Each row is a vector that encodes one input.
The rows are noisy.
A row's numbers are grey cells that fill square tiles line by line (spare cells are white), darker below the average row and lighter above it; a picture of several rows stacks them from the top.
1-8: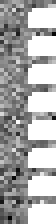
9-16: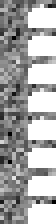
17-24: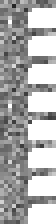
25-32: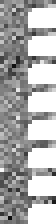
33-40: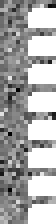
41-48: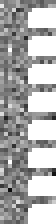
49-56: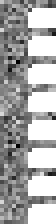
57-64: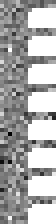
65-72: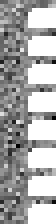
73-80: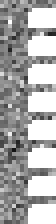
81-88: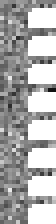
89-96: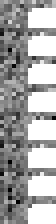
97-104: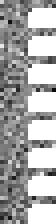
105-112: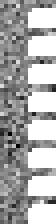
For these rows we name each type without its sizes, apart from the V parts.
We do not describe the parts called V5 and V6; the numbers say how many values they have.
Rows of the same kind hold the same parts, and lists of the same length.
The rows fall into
3 kinds.
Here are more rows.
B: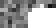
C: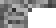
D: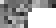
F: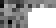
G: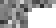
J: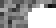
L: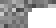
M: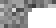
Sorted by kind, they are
B, F, J
C, D, G
L, M

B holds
a value of V5.
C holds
a true/false value and a value of V6.
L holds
a point on a line and a true/false value.
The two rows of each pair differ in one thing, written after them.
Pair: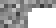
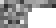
the true/false value
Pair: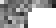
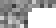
the true/false value
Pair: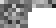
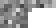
the true/false value
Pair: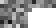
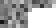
the true/false value
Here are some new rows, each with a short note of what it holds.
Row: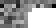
a value of V5
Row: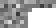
a true/false value and a value of V6
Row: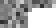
a true/false value and a value of V6
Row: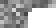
a point on a line and a true/false value
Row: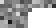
a point on a line and a true/false value
